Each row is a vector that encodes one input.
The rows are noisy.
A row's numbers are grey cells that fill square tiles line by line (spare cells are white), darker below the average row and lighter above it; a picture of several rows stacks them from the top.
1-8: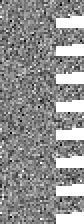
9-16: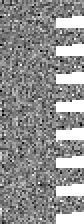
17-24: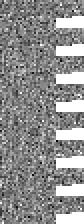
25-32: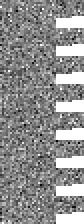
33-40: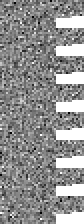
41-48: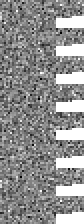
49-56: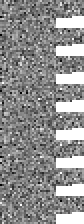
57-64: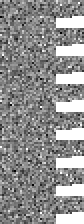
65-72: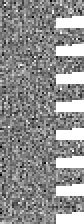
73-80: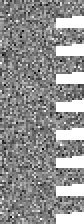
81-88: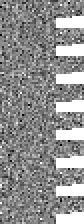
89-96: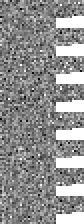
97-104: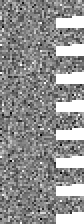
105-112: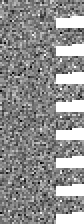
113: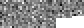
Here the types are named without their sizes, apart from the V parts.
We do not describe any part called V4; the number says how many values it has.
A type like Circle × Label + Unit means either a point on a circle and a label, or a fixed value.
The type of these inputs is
Bool × (Line + V4).
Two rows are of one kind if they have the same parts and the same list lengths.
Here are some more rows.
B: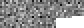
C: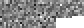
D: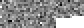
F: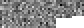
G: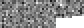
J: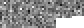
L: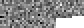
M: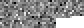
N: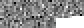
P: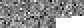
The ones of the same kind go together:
B, D, G, M, N, P
C, F, J, L

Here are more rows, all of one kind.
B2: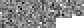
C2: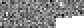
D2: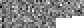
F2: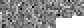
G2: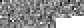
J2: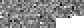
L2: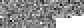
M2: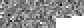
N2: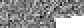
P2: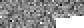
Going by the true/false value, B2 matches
C2, D2 and F2.
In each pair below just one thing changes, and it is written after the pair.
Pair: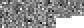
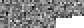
the true/false value
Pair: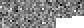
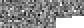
the true/false value
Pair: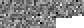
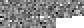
the place on the line
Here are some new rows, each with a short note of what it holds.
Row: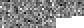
a point on a line and a true/false value
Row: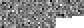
a true/false value and a value of V4
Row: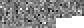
a point on a line and a true/false value
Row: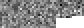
a point on a line and a true/false value
